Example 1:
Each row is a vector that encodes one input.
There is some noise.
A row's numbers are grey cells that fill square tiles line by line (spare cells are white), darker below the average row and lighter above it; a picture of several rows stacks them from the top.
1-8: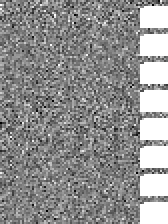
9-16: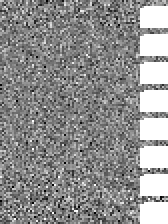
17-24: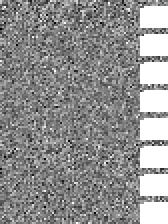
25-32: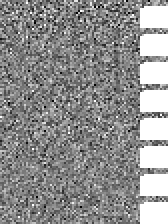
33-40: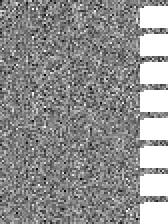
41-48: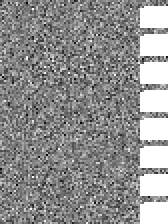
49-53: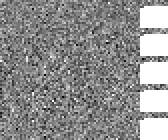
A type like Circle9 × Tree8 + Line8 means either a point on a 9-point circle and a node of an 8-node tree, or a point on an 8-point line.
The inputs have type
Label4 + Line4.
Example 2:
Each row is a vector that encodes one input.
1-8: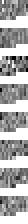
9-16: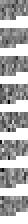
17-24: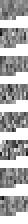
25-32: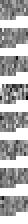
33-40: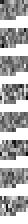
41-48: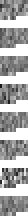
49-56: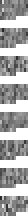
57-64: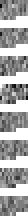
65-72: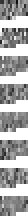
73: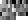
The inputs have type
Bool × Label9.
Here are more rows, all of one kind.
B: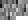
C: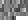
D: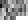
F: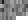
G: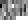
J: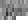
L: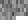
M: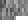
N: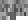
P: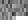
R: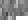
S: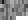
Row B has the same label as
D and G.
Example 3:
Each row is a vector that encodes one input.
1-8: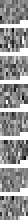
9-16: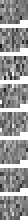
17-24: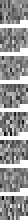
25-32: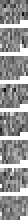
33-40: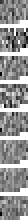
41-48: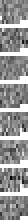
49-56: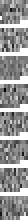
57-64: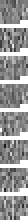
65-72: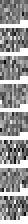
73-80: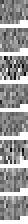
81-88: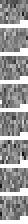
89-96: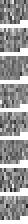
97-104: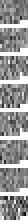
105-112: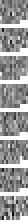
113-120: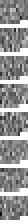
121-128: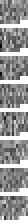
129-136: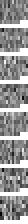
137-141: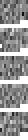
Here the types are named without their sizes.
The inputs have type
List(Line).
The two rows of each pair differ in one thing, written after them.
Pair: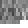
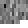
the place on the line in item 1 of the list
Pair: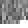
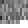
the place on the line in item 2 of the list
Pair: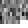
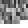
the place on the line in item 1 of the list
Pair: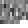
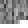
the place on the line in item 2 of the list
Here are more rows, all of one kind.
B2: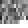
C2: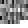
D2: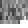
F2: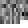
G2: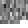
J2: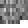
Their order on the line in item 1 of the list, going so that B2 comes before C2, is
F2, G2, D2, B2, C2, J2.
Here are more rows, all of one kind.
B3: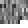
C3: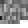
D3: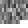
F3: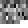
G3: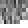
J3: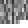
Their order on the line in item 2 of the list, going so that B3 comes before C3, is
D3, G3, J3, B3, F3, C3.
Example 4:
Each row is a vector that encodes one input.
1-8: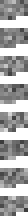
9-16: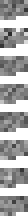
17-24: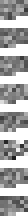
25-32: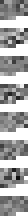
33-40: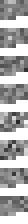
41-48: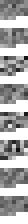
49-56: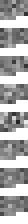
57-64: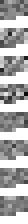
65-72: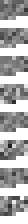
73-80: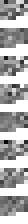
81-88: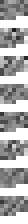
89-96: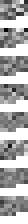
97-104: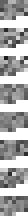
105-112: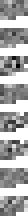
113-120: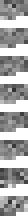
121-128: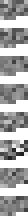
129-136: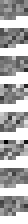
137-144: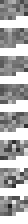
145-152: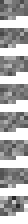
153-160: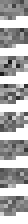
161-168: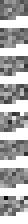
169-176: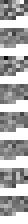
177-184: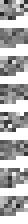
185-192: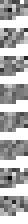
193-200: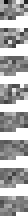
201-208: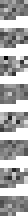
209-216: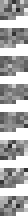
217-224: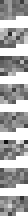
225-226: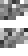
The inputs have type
Bool × Bool × Bool × Bool + Line13.
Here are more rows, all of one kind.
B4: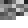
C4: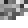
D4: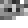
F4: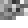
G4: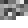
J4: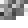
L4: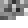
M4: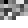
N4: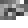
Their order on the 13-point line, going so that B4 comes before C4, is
N4, G4, M4, B4, C4, J4, L4, F4, D4.
